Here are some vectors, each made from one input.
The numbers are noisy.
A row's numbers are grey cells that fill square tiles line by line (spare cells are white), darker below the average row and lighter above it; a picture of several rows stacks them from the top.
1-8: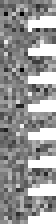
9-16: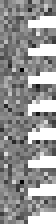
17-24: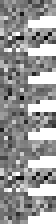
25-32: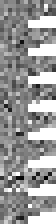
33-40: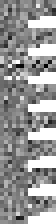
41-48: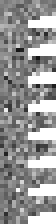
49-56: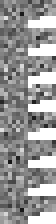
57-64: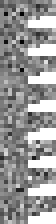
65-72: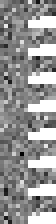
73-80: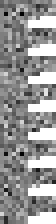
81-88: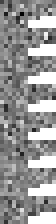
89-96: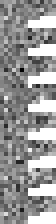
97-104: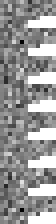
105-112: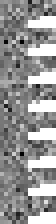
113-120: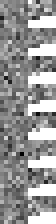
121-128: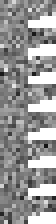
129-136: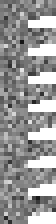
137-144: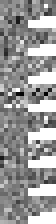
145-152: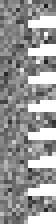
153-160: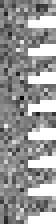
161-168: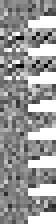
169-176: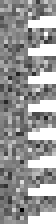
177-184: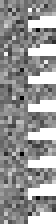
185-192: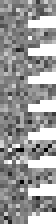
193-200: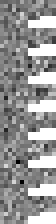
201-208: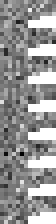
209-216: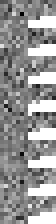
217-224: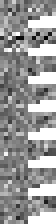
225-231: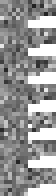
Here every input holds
a list of up to two points on an 18-point line.
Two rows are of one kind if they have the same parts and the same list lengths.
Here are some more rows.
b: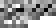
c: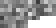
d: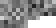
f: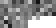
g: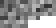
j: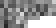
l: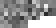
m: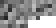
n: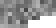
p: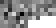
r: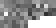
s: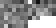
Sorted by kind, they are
b
c, d, f, j
g, l, m, n, p, r, s

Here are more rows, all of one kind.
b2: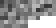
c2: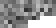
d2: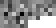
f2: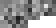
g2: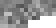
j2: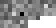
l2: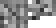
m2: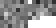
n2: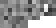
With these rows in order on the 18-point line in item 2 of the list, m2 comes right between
j2 and l2.
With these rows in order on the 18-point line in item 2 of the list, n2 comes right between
b2 and j2.
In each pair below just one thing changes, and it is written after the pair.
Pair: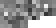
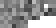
the place on the 18-point line in item 2 of the list
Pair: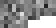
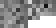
the place on the 18-point line in item 1 of the list
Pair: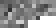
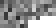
the place on the 18-point line in item 2 of the list
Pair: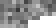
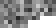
the place on the 18-point line in item 1 of the list
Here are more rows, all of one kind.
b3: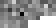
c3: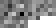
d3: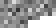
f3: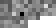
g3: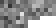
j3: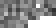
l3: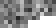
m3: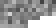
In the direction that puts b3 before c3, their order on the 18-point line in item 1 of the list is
d3, m3, b3, f3, c3, g3, j3, l3.
